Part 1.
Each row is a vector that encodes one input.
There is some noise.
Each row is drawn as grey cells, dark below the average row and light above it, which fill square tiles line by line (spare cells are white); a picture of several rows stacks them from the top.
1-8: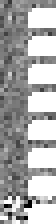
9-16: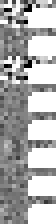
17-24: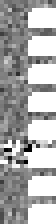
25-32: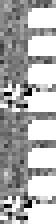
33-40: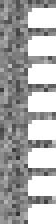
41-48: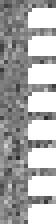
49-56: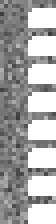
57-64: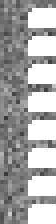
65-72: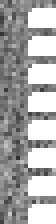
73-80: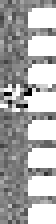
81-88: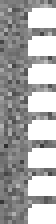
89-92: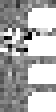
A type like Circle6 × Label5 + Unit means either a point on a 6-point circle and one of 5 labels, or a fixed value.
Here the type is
Bool × Tree7 + Unit.
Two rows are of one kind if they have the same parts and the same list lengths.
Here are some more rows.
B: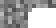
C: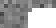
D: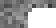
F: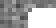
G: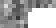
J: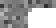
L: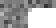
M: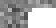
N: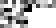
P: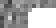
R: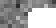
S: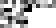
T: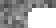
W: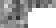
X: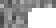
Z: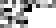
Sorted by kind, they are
B, C, D, F, G, J, L, M, P, R, T, W, X
N, S, Z

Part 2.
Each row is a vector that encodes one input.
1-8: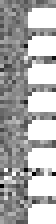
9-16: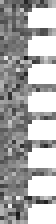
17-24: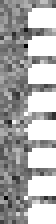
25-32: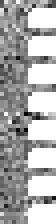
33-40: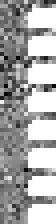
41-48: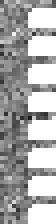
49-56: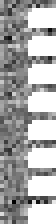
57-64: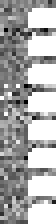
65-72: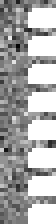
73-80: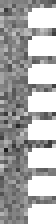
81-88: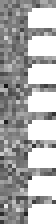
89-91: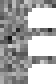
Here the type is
Line6 + Line8.
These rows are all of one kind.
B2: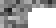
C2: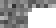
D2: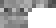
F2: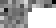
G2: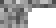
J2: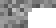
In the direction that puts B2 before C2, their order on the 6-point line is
B2, D2, J2, G2, C2, F2.
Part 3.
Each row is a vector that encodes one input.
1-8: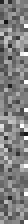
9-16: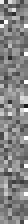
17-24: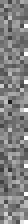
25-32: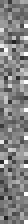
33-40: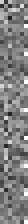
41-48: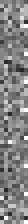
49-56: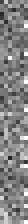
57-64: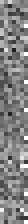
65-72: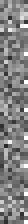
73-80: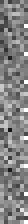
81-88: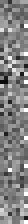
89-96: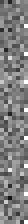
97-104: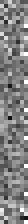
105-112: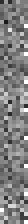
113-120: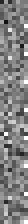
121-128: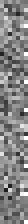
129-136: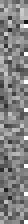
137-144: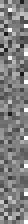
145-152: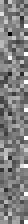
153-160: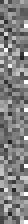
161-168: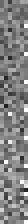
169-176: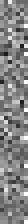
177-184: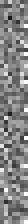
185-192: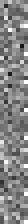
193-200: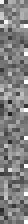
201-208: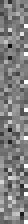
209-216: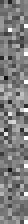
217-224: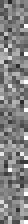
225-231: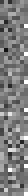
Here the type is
Bool × Bool × Bool × (Line3 × Line5 + Unit).
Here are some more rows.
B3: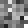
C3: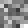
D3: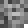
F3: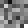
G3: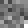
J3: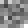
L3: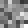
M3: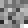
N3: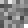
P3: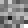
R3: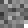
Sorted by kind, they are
B3, C3, J3, L3, M3, N3, P3
D3, F3, G3, R3

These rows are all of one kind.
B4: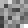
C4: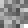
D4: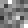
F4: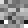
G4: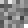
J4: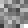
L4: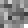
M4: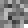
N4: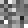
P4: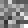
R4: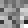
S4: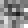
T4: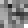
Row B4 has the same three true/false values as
C4, G4, J4 and N4.
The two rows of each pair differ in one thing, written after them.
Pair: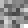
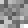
the place on the 5-point line
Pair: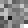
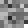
the place on the 3-point line
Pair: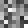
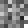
one of the three true/false values
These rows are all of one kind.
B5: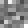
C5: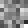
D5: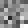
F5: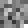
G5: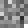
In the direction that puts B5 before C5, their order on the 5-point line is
G5, B5, D5, F5, C5.
